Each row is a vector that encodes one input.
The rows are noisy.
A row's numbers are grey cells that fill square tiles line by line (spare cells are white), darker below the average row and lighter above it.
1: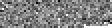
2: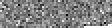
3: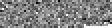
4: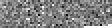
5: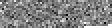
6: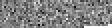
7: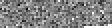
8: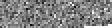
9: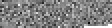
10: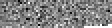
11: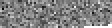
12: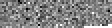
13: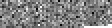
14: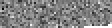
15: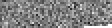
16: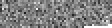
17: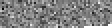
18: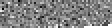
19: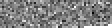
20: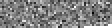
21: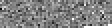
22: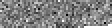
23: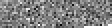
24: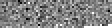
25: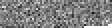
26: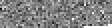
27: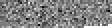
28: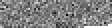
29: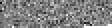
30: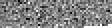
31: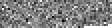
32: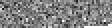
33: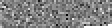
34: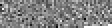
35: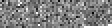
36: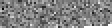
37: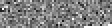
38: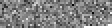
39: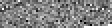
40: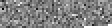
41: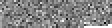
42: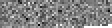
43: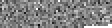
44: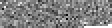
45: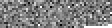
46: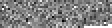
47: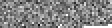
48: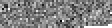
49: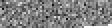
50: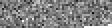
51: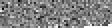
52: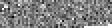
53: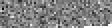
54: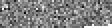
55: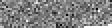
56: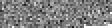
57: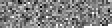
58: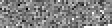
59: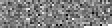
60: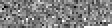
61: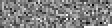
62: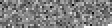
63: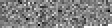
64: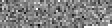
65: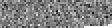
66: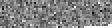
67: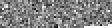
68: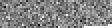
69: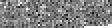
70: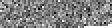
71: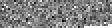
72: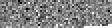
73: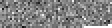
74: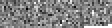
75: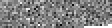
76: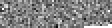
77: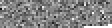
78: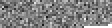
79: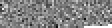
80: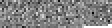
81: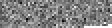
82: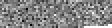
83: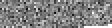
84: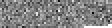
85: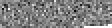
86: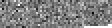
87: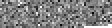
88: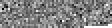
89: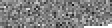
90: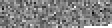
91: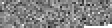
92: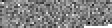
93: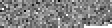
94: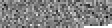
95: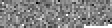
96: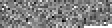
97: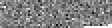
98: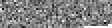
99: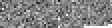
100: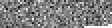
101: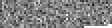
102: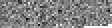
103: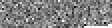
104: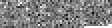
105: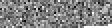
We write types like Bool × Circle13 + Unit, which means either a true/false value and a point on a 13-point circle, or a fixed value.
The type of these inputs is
Bool × Line4 × List2(Line5).
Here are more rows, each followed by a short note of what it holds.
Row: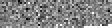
a point on a 4-point line and a true/false value, together with the empty list
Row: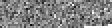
a point on a 4-point line and a true/false value, together with a list of two items
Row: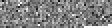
a point on a 4-point line and a true/false value, together with a list of two items
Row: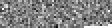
a point on a 4-point line and a true/false value, together with a list of one item
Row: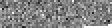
a point on a 4-point line and a true/false value, together with a list of two items
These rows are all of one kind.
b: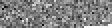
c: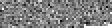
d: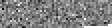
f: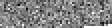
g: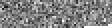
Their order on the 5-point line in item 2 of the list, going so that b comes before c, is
b, d, g, f, c.
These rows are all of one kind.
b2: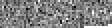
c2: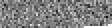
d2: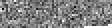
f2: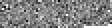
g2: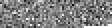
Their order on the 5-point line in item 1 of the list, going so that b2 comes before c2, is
b2, g2, c2, f2, d2.
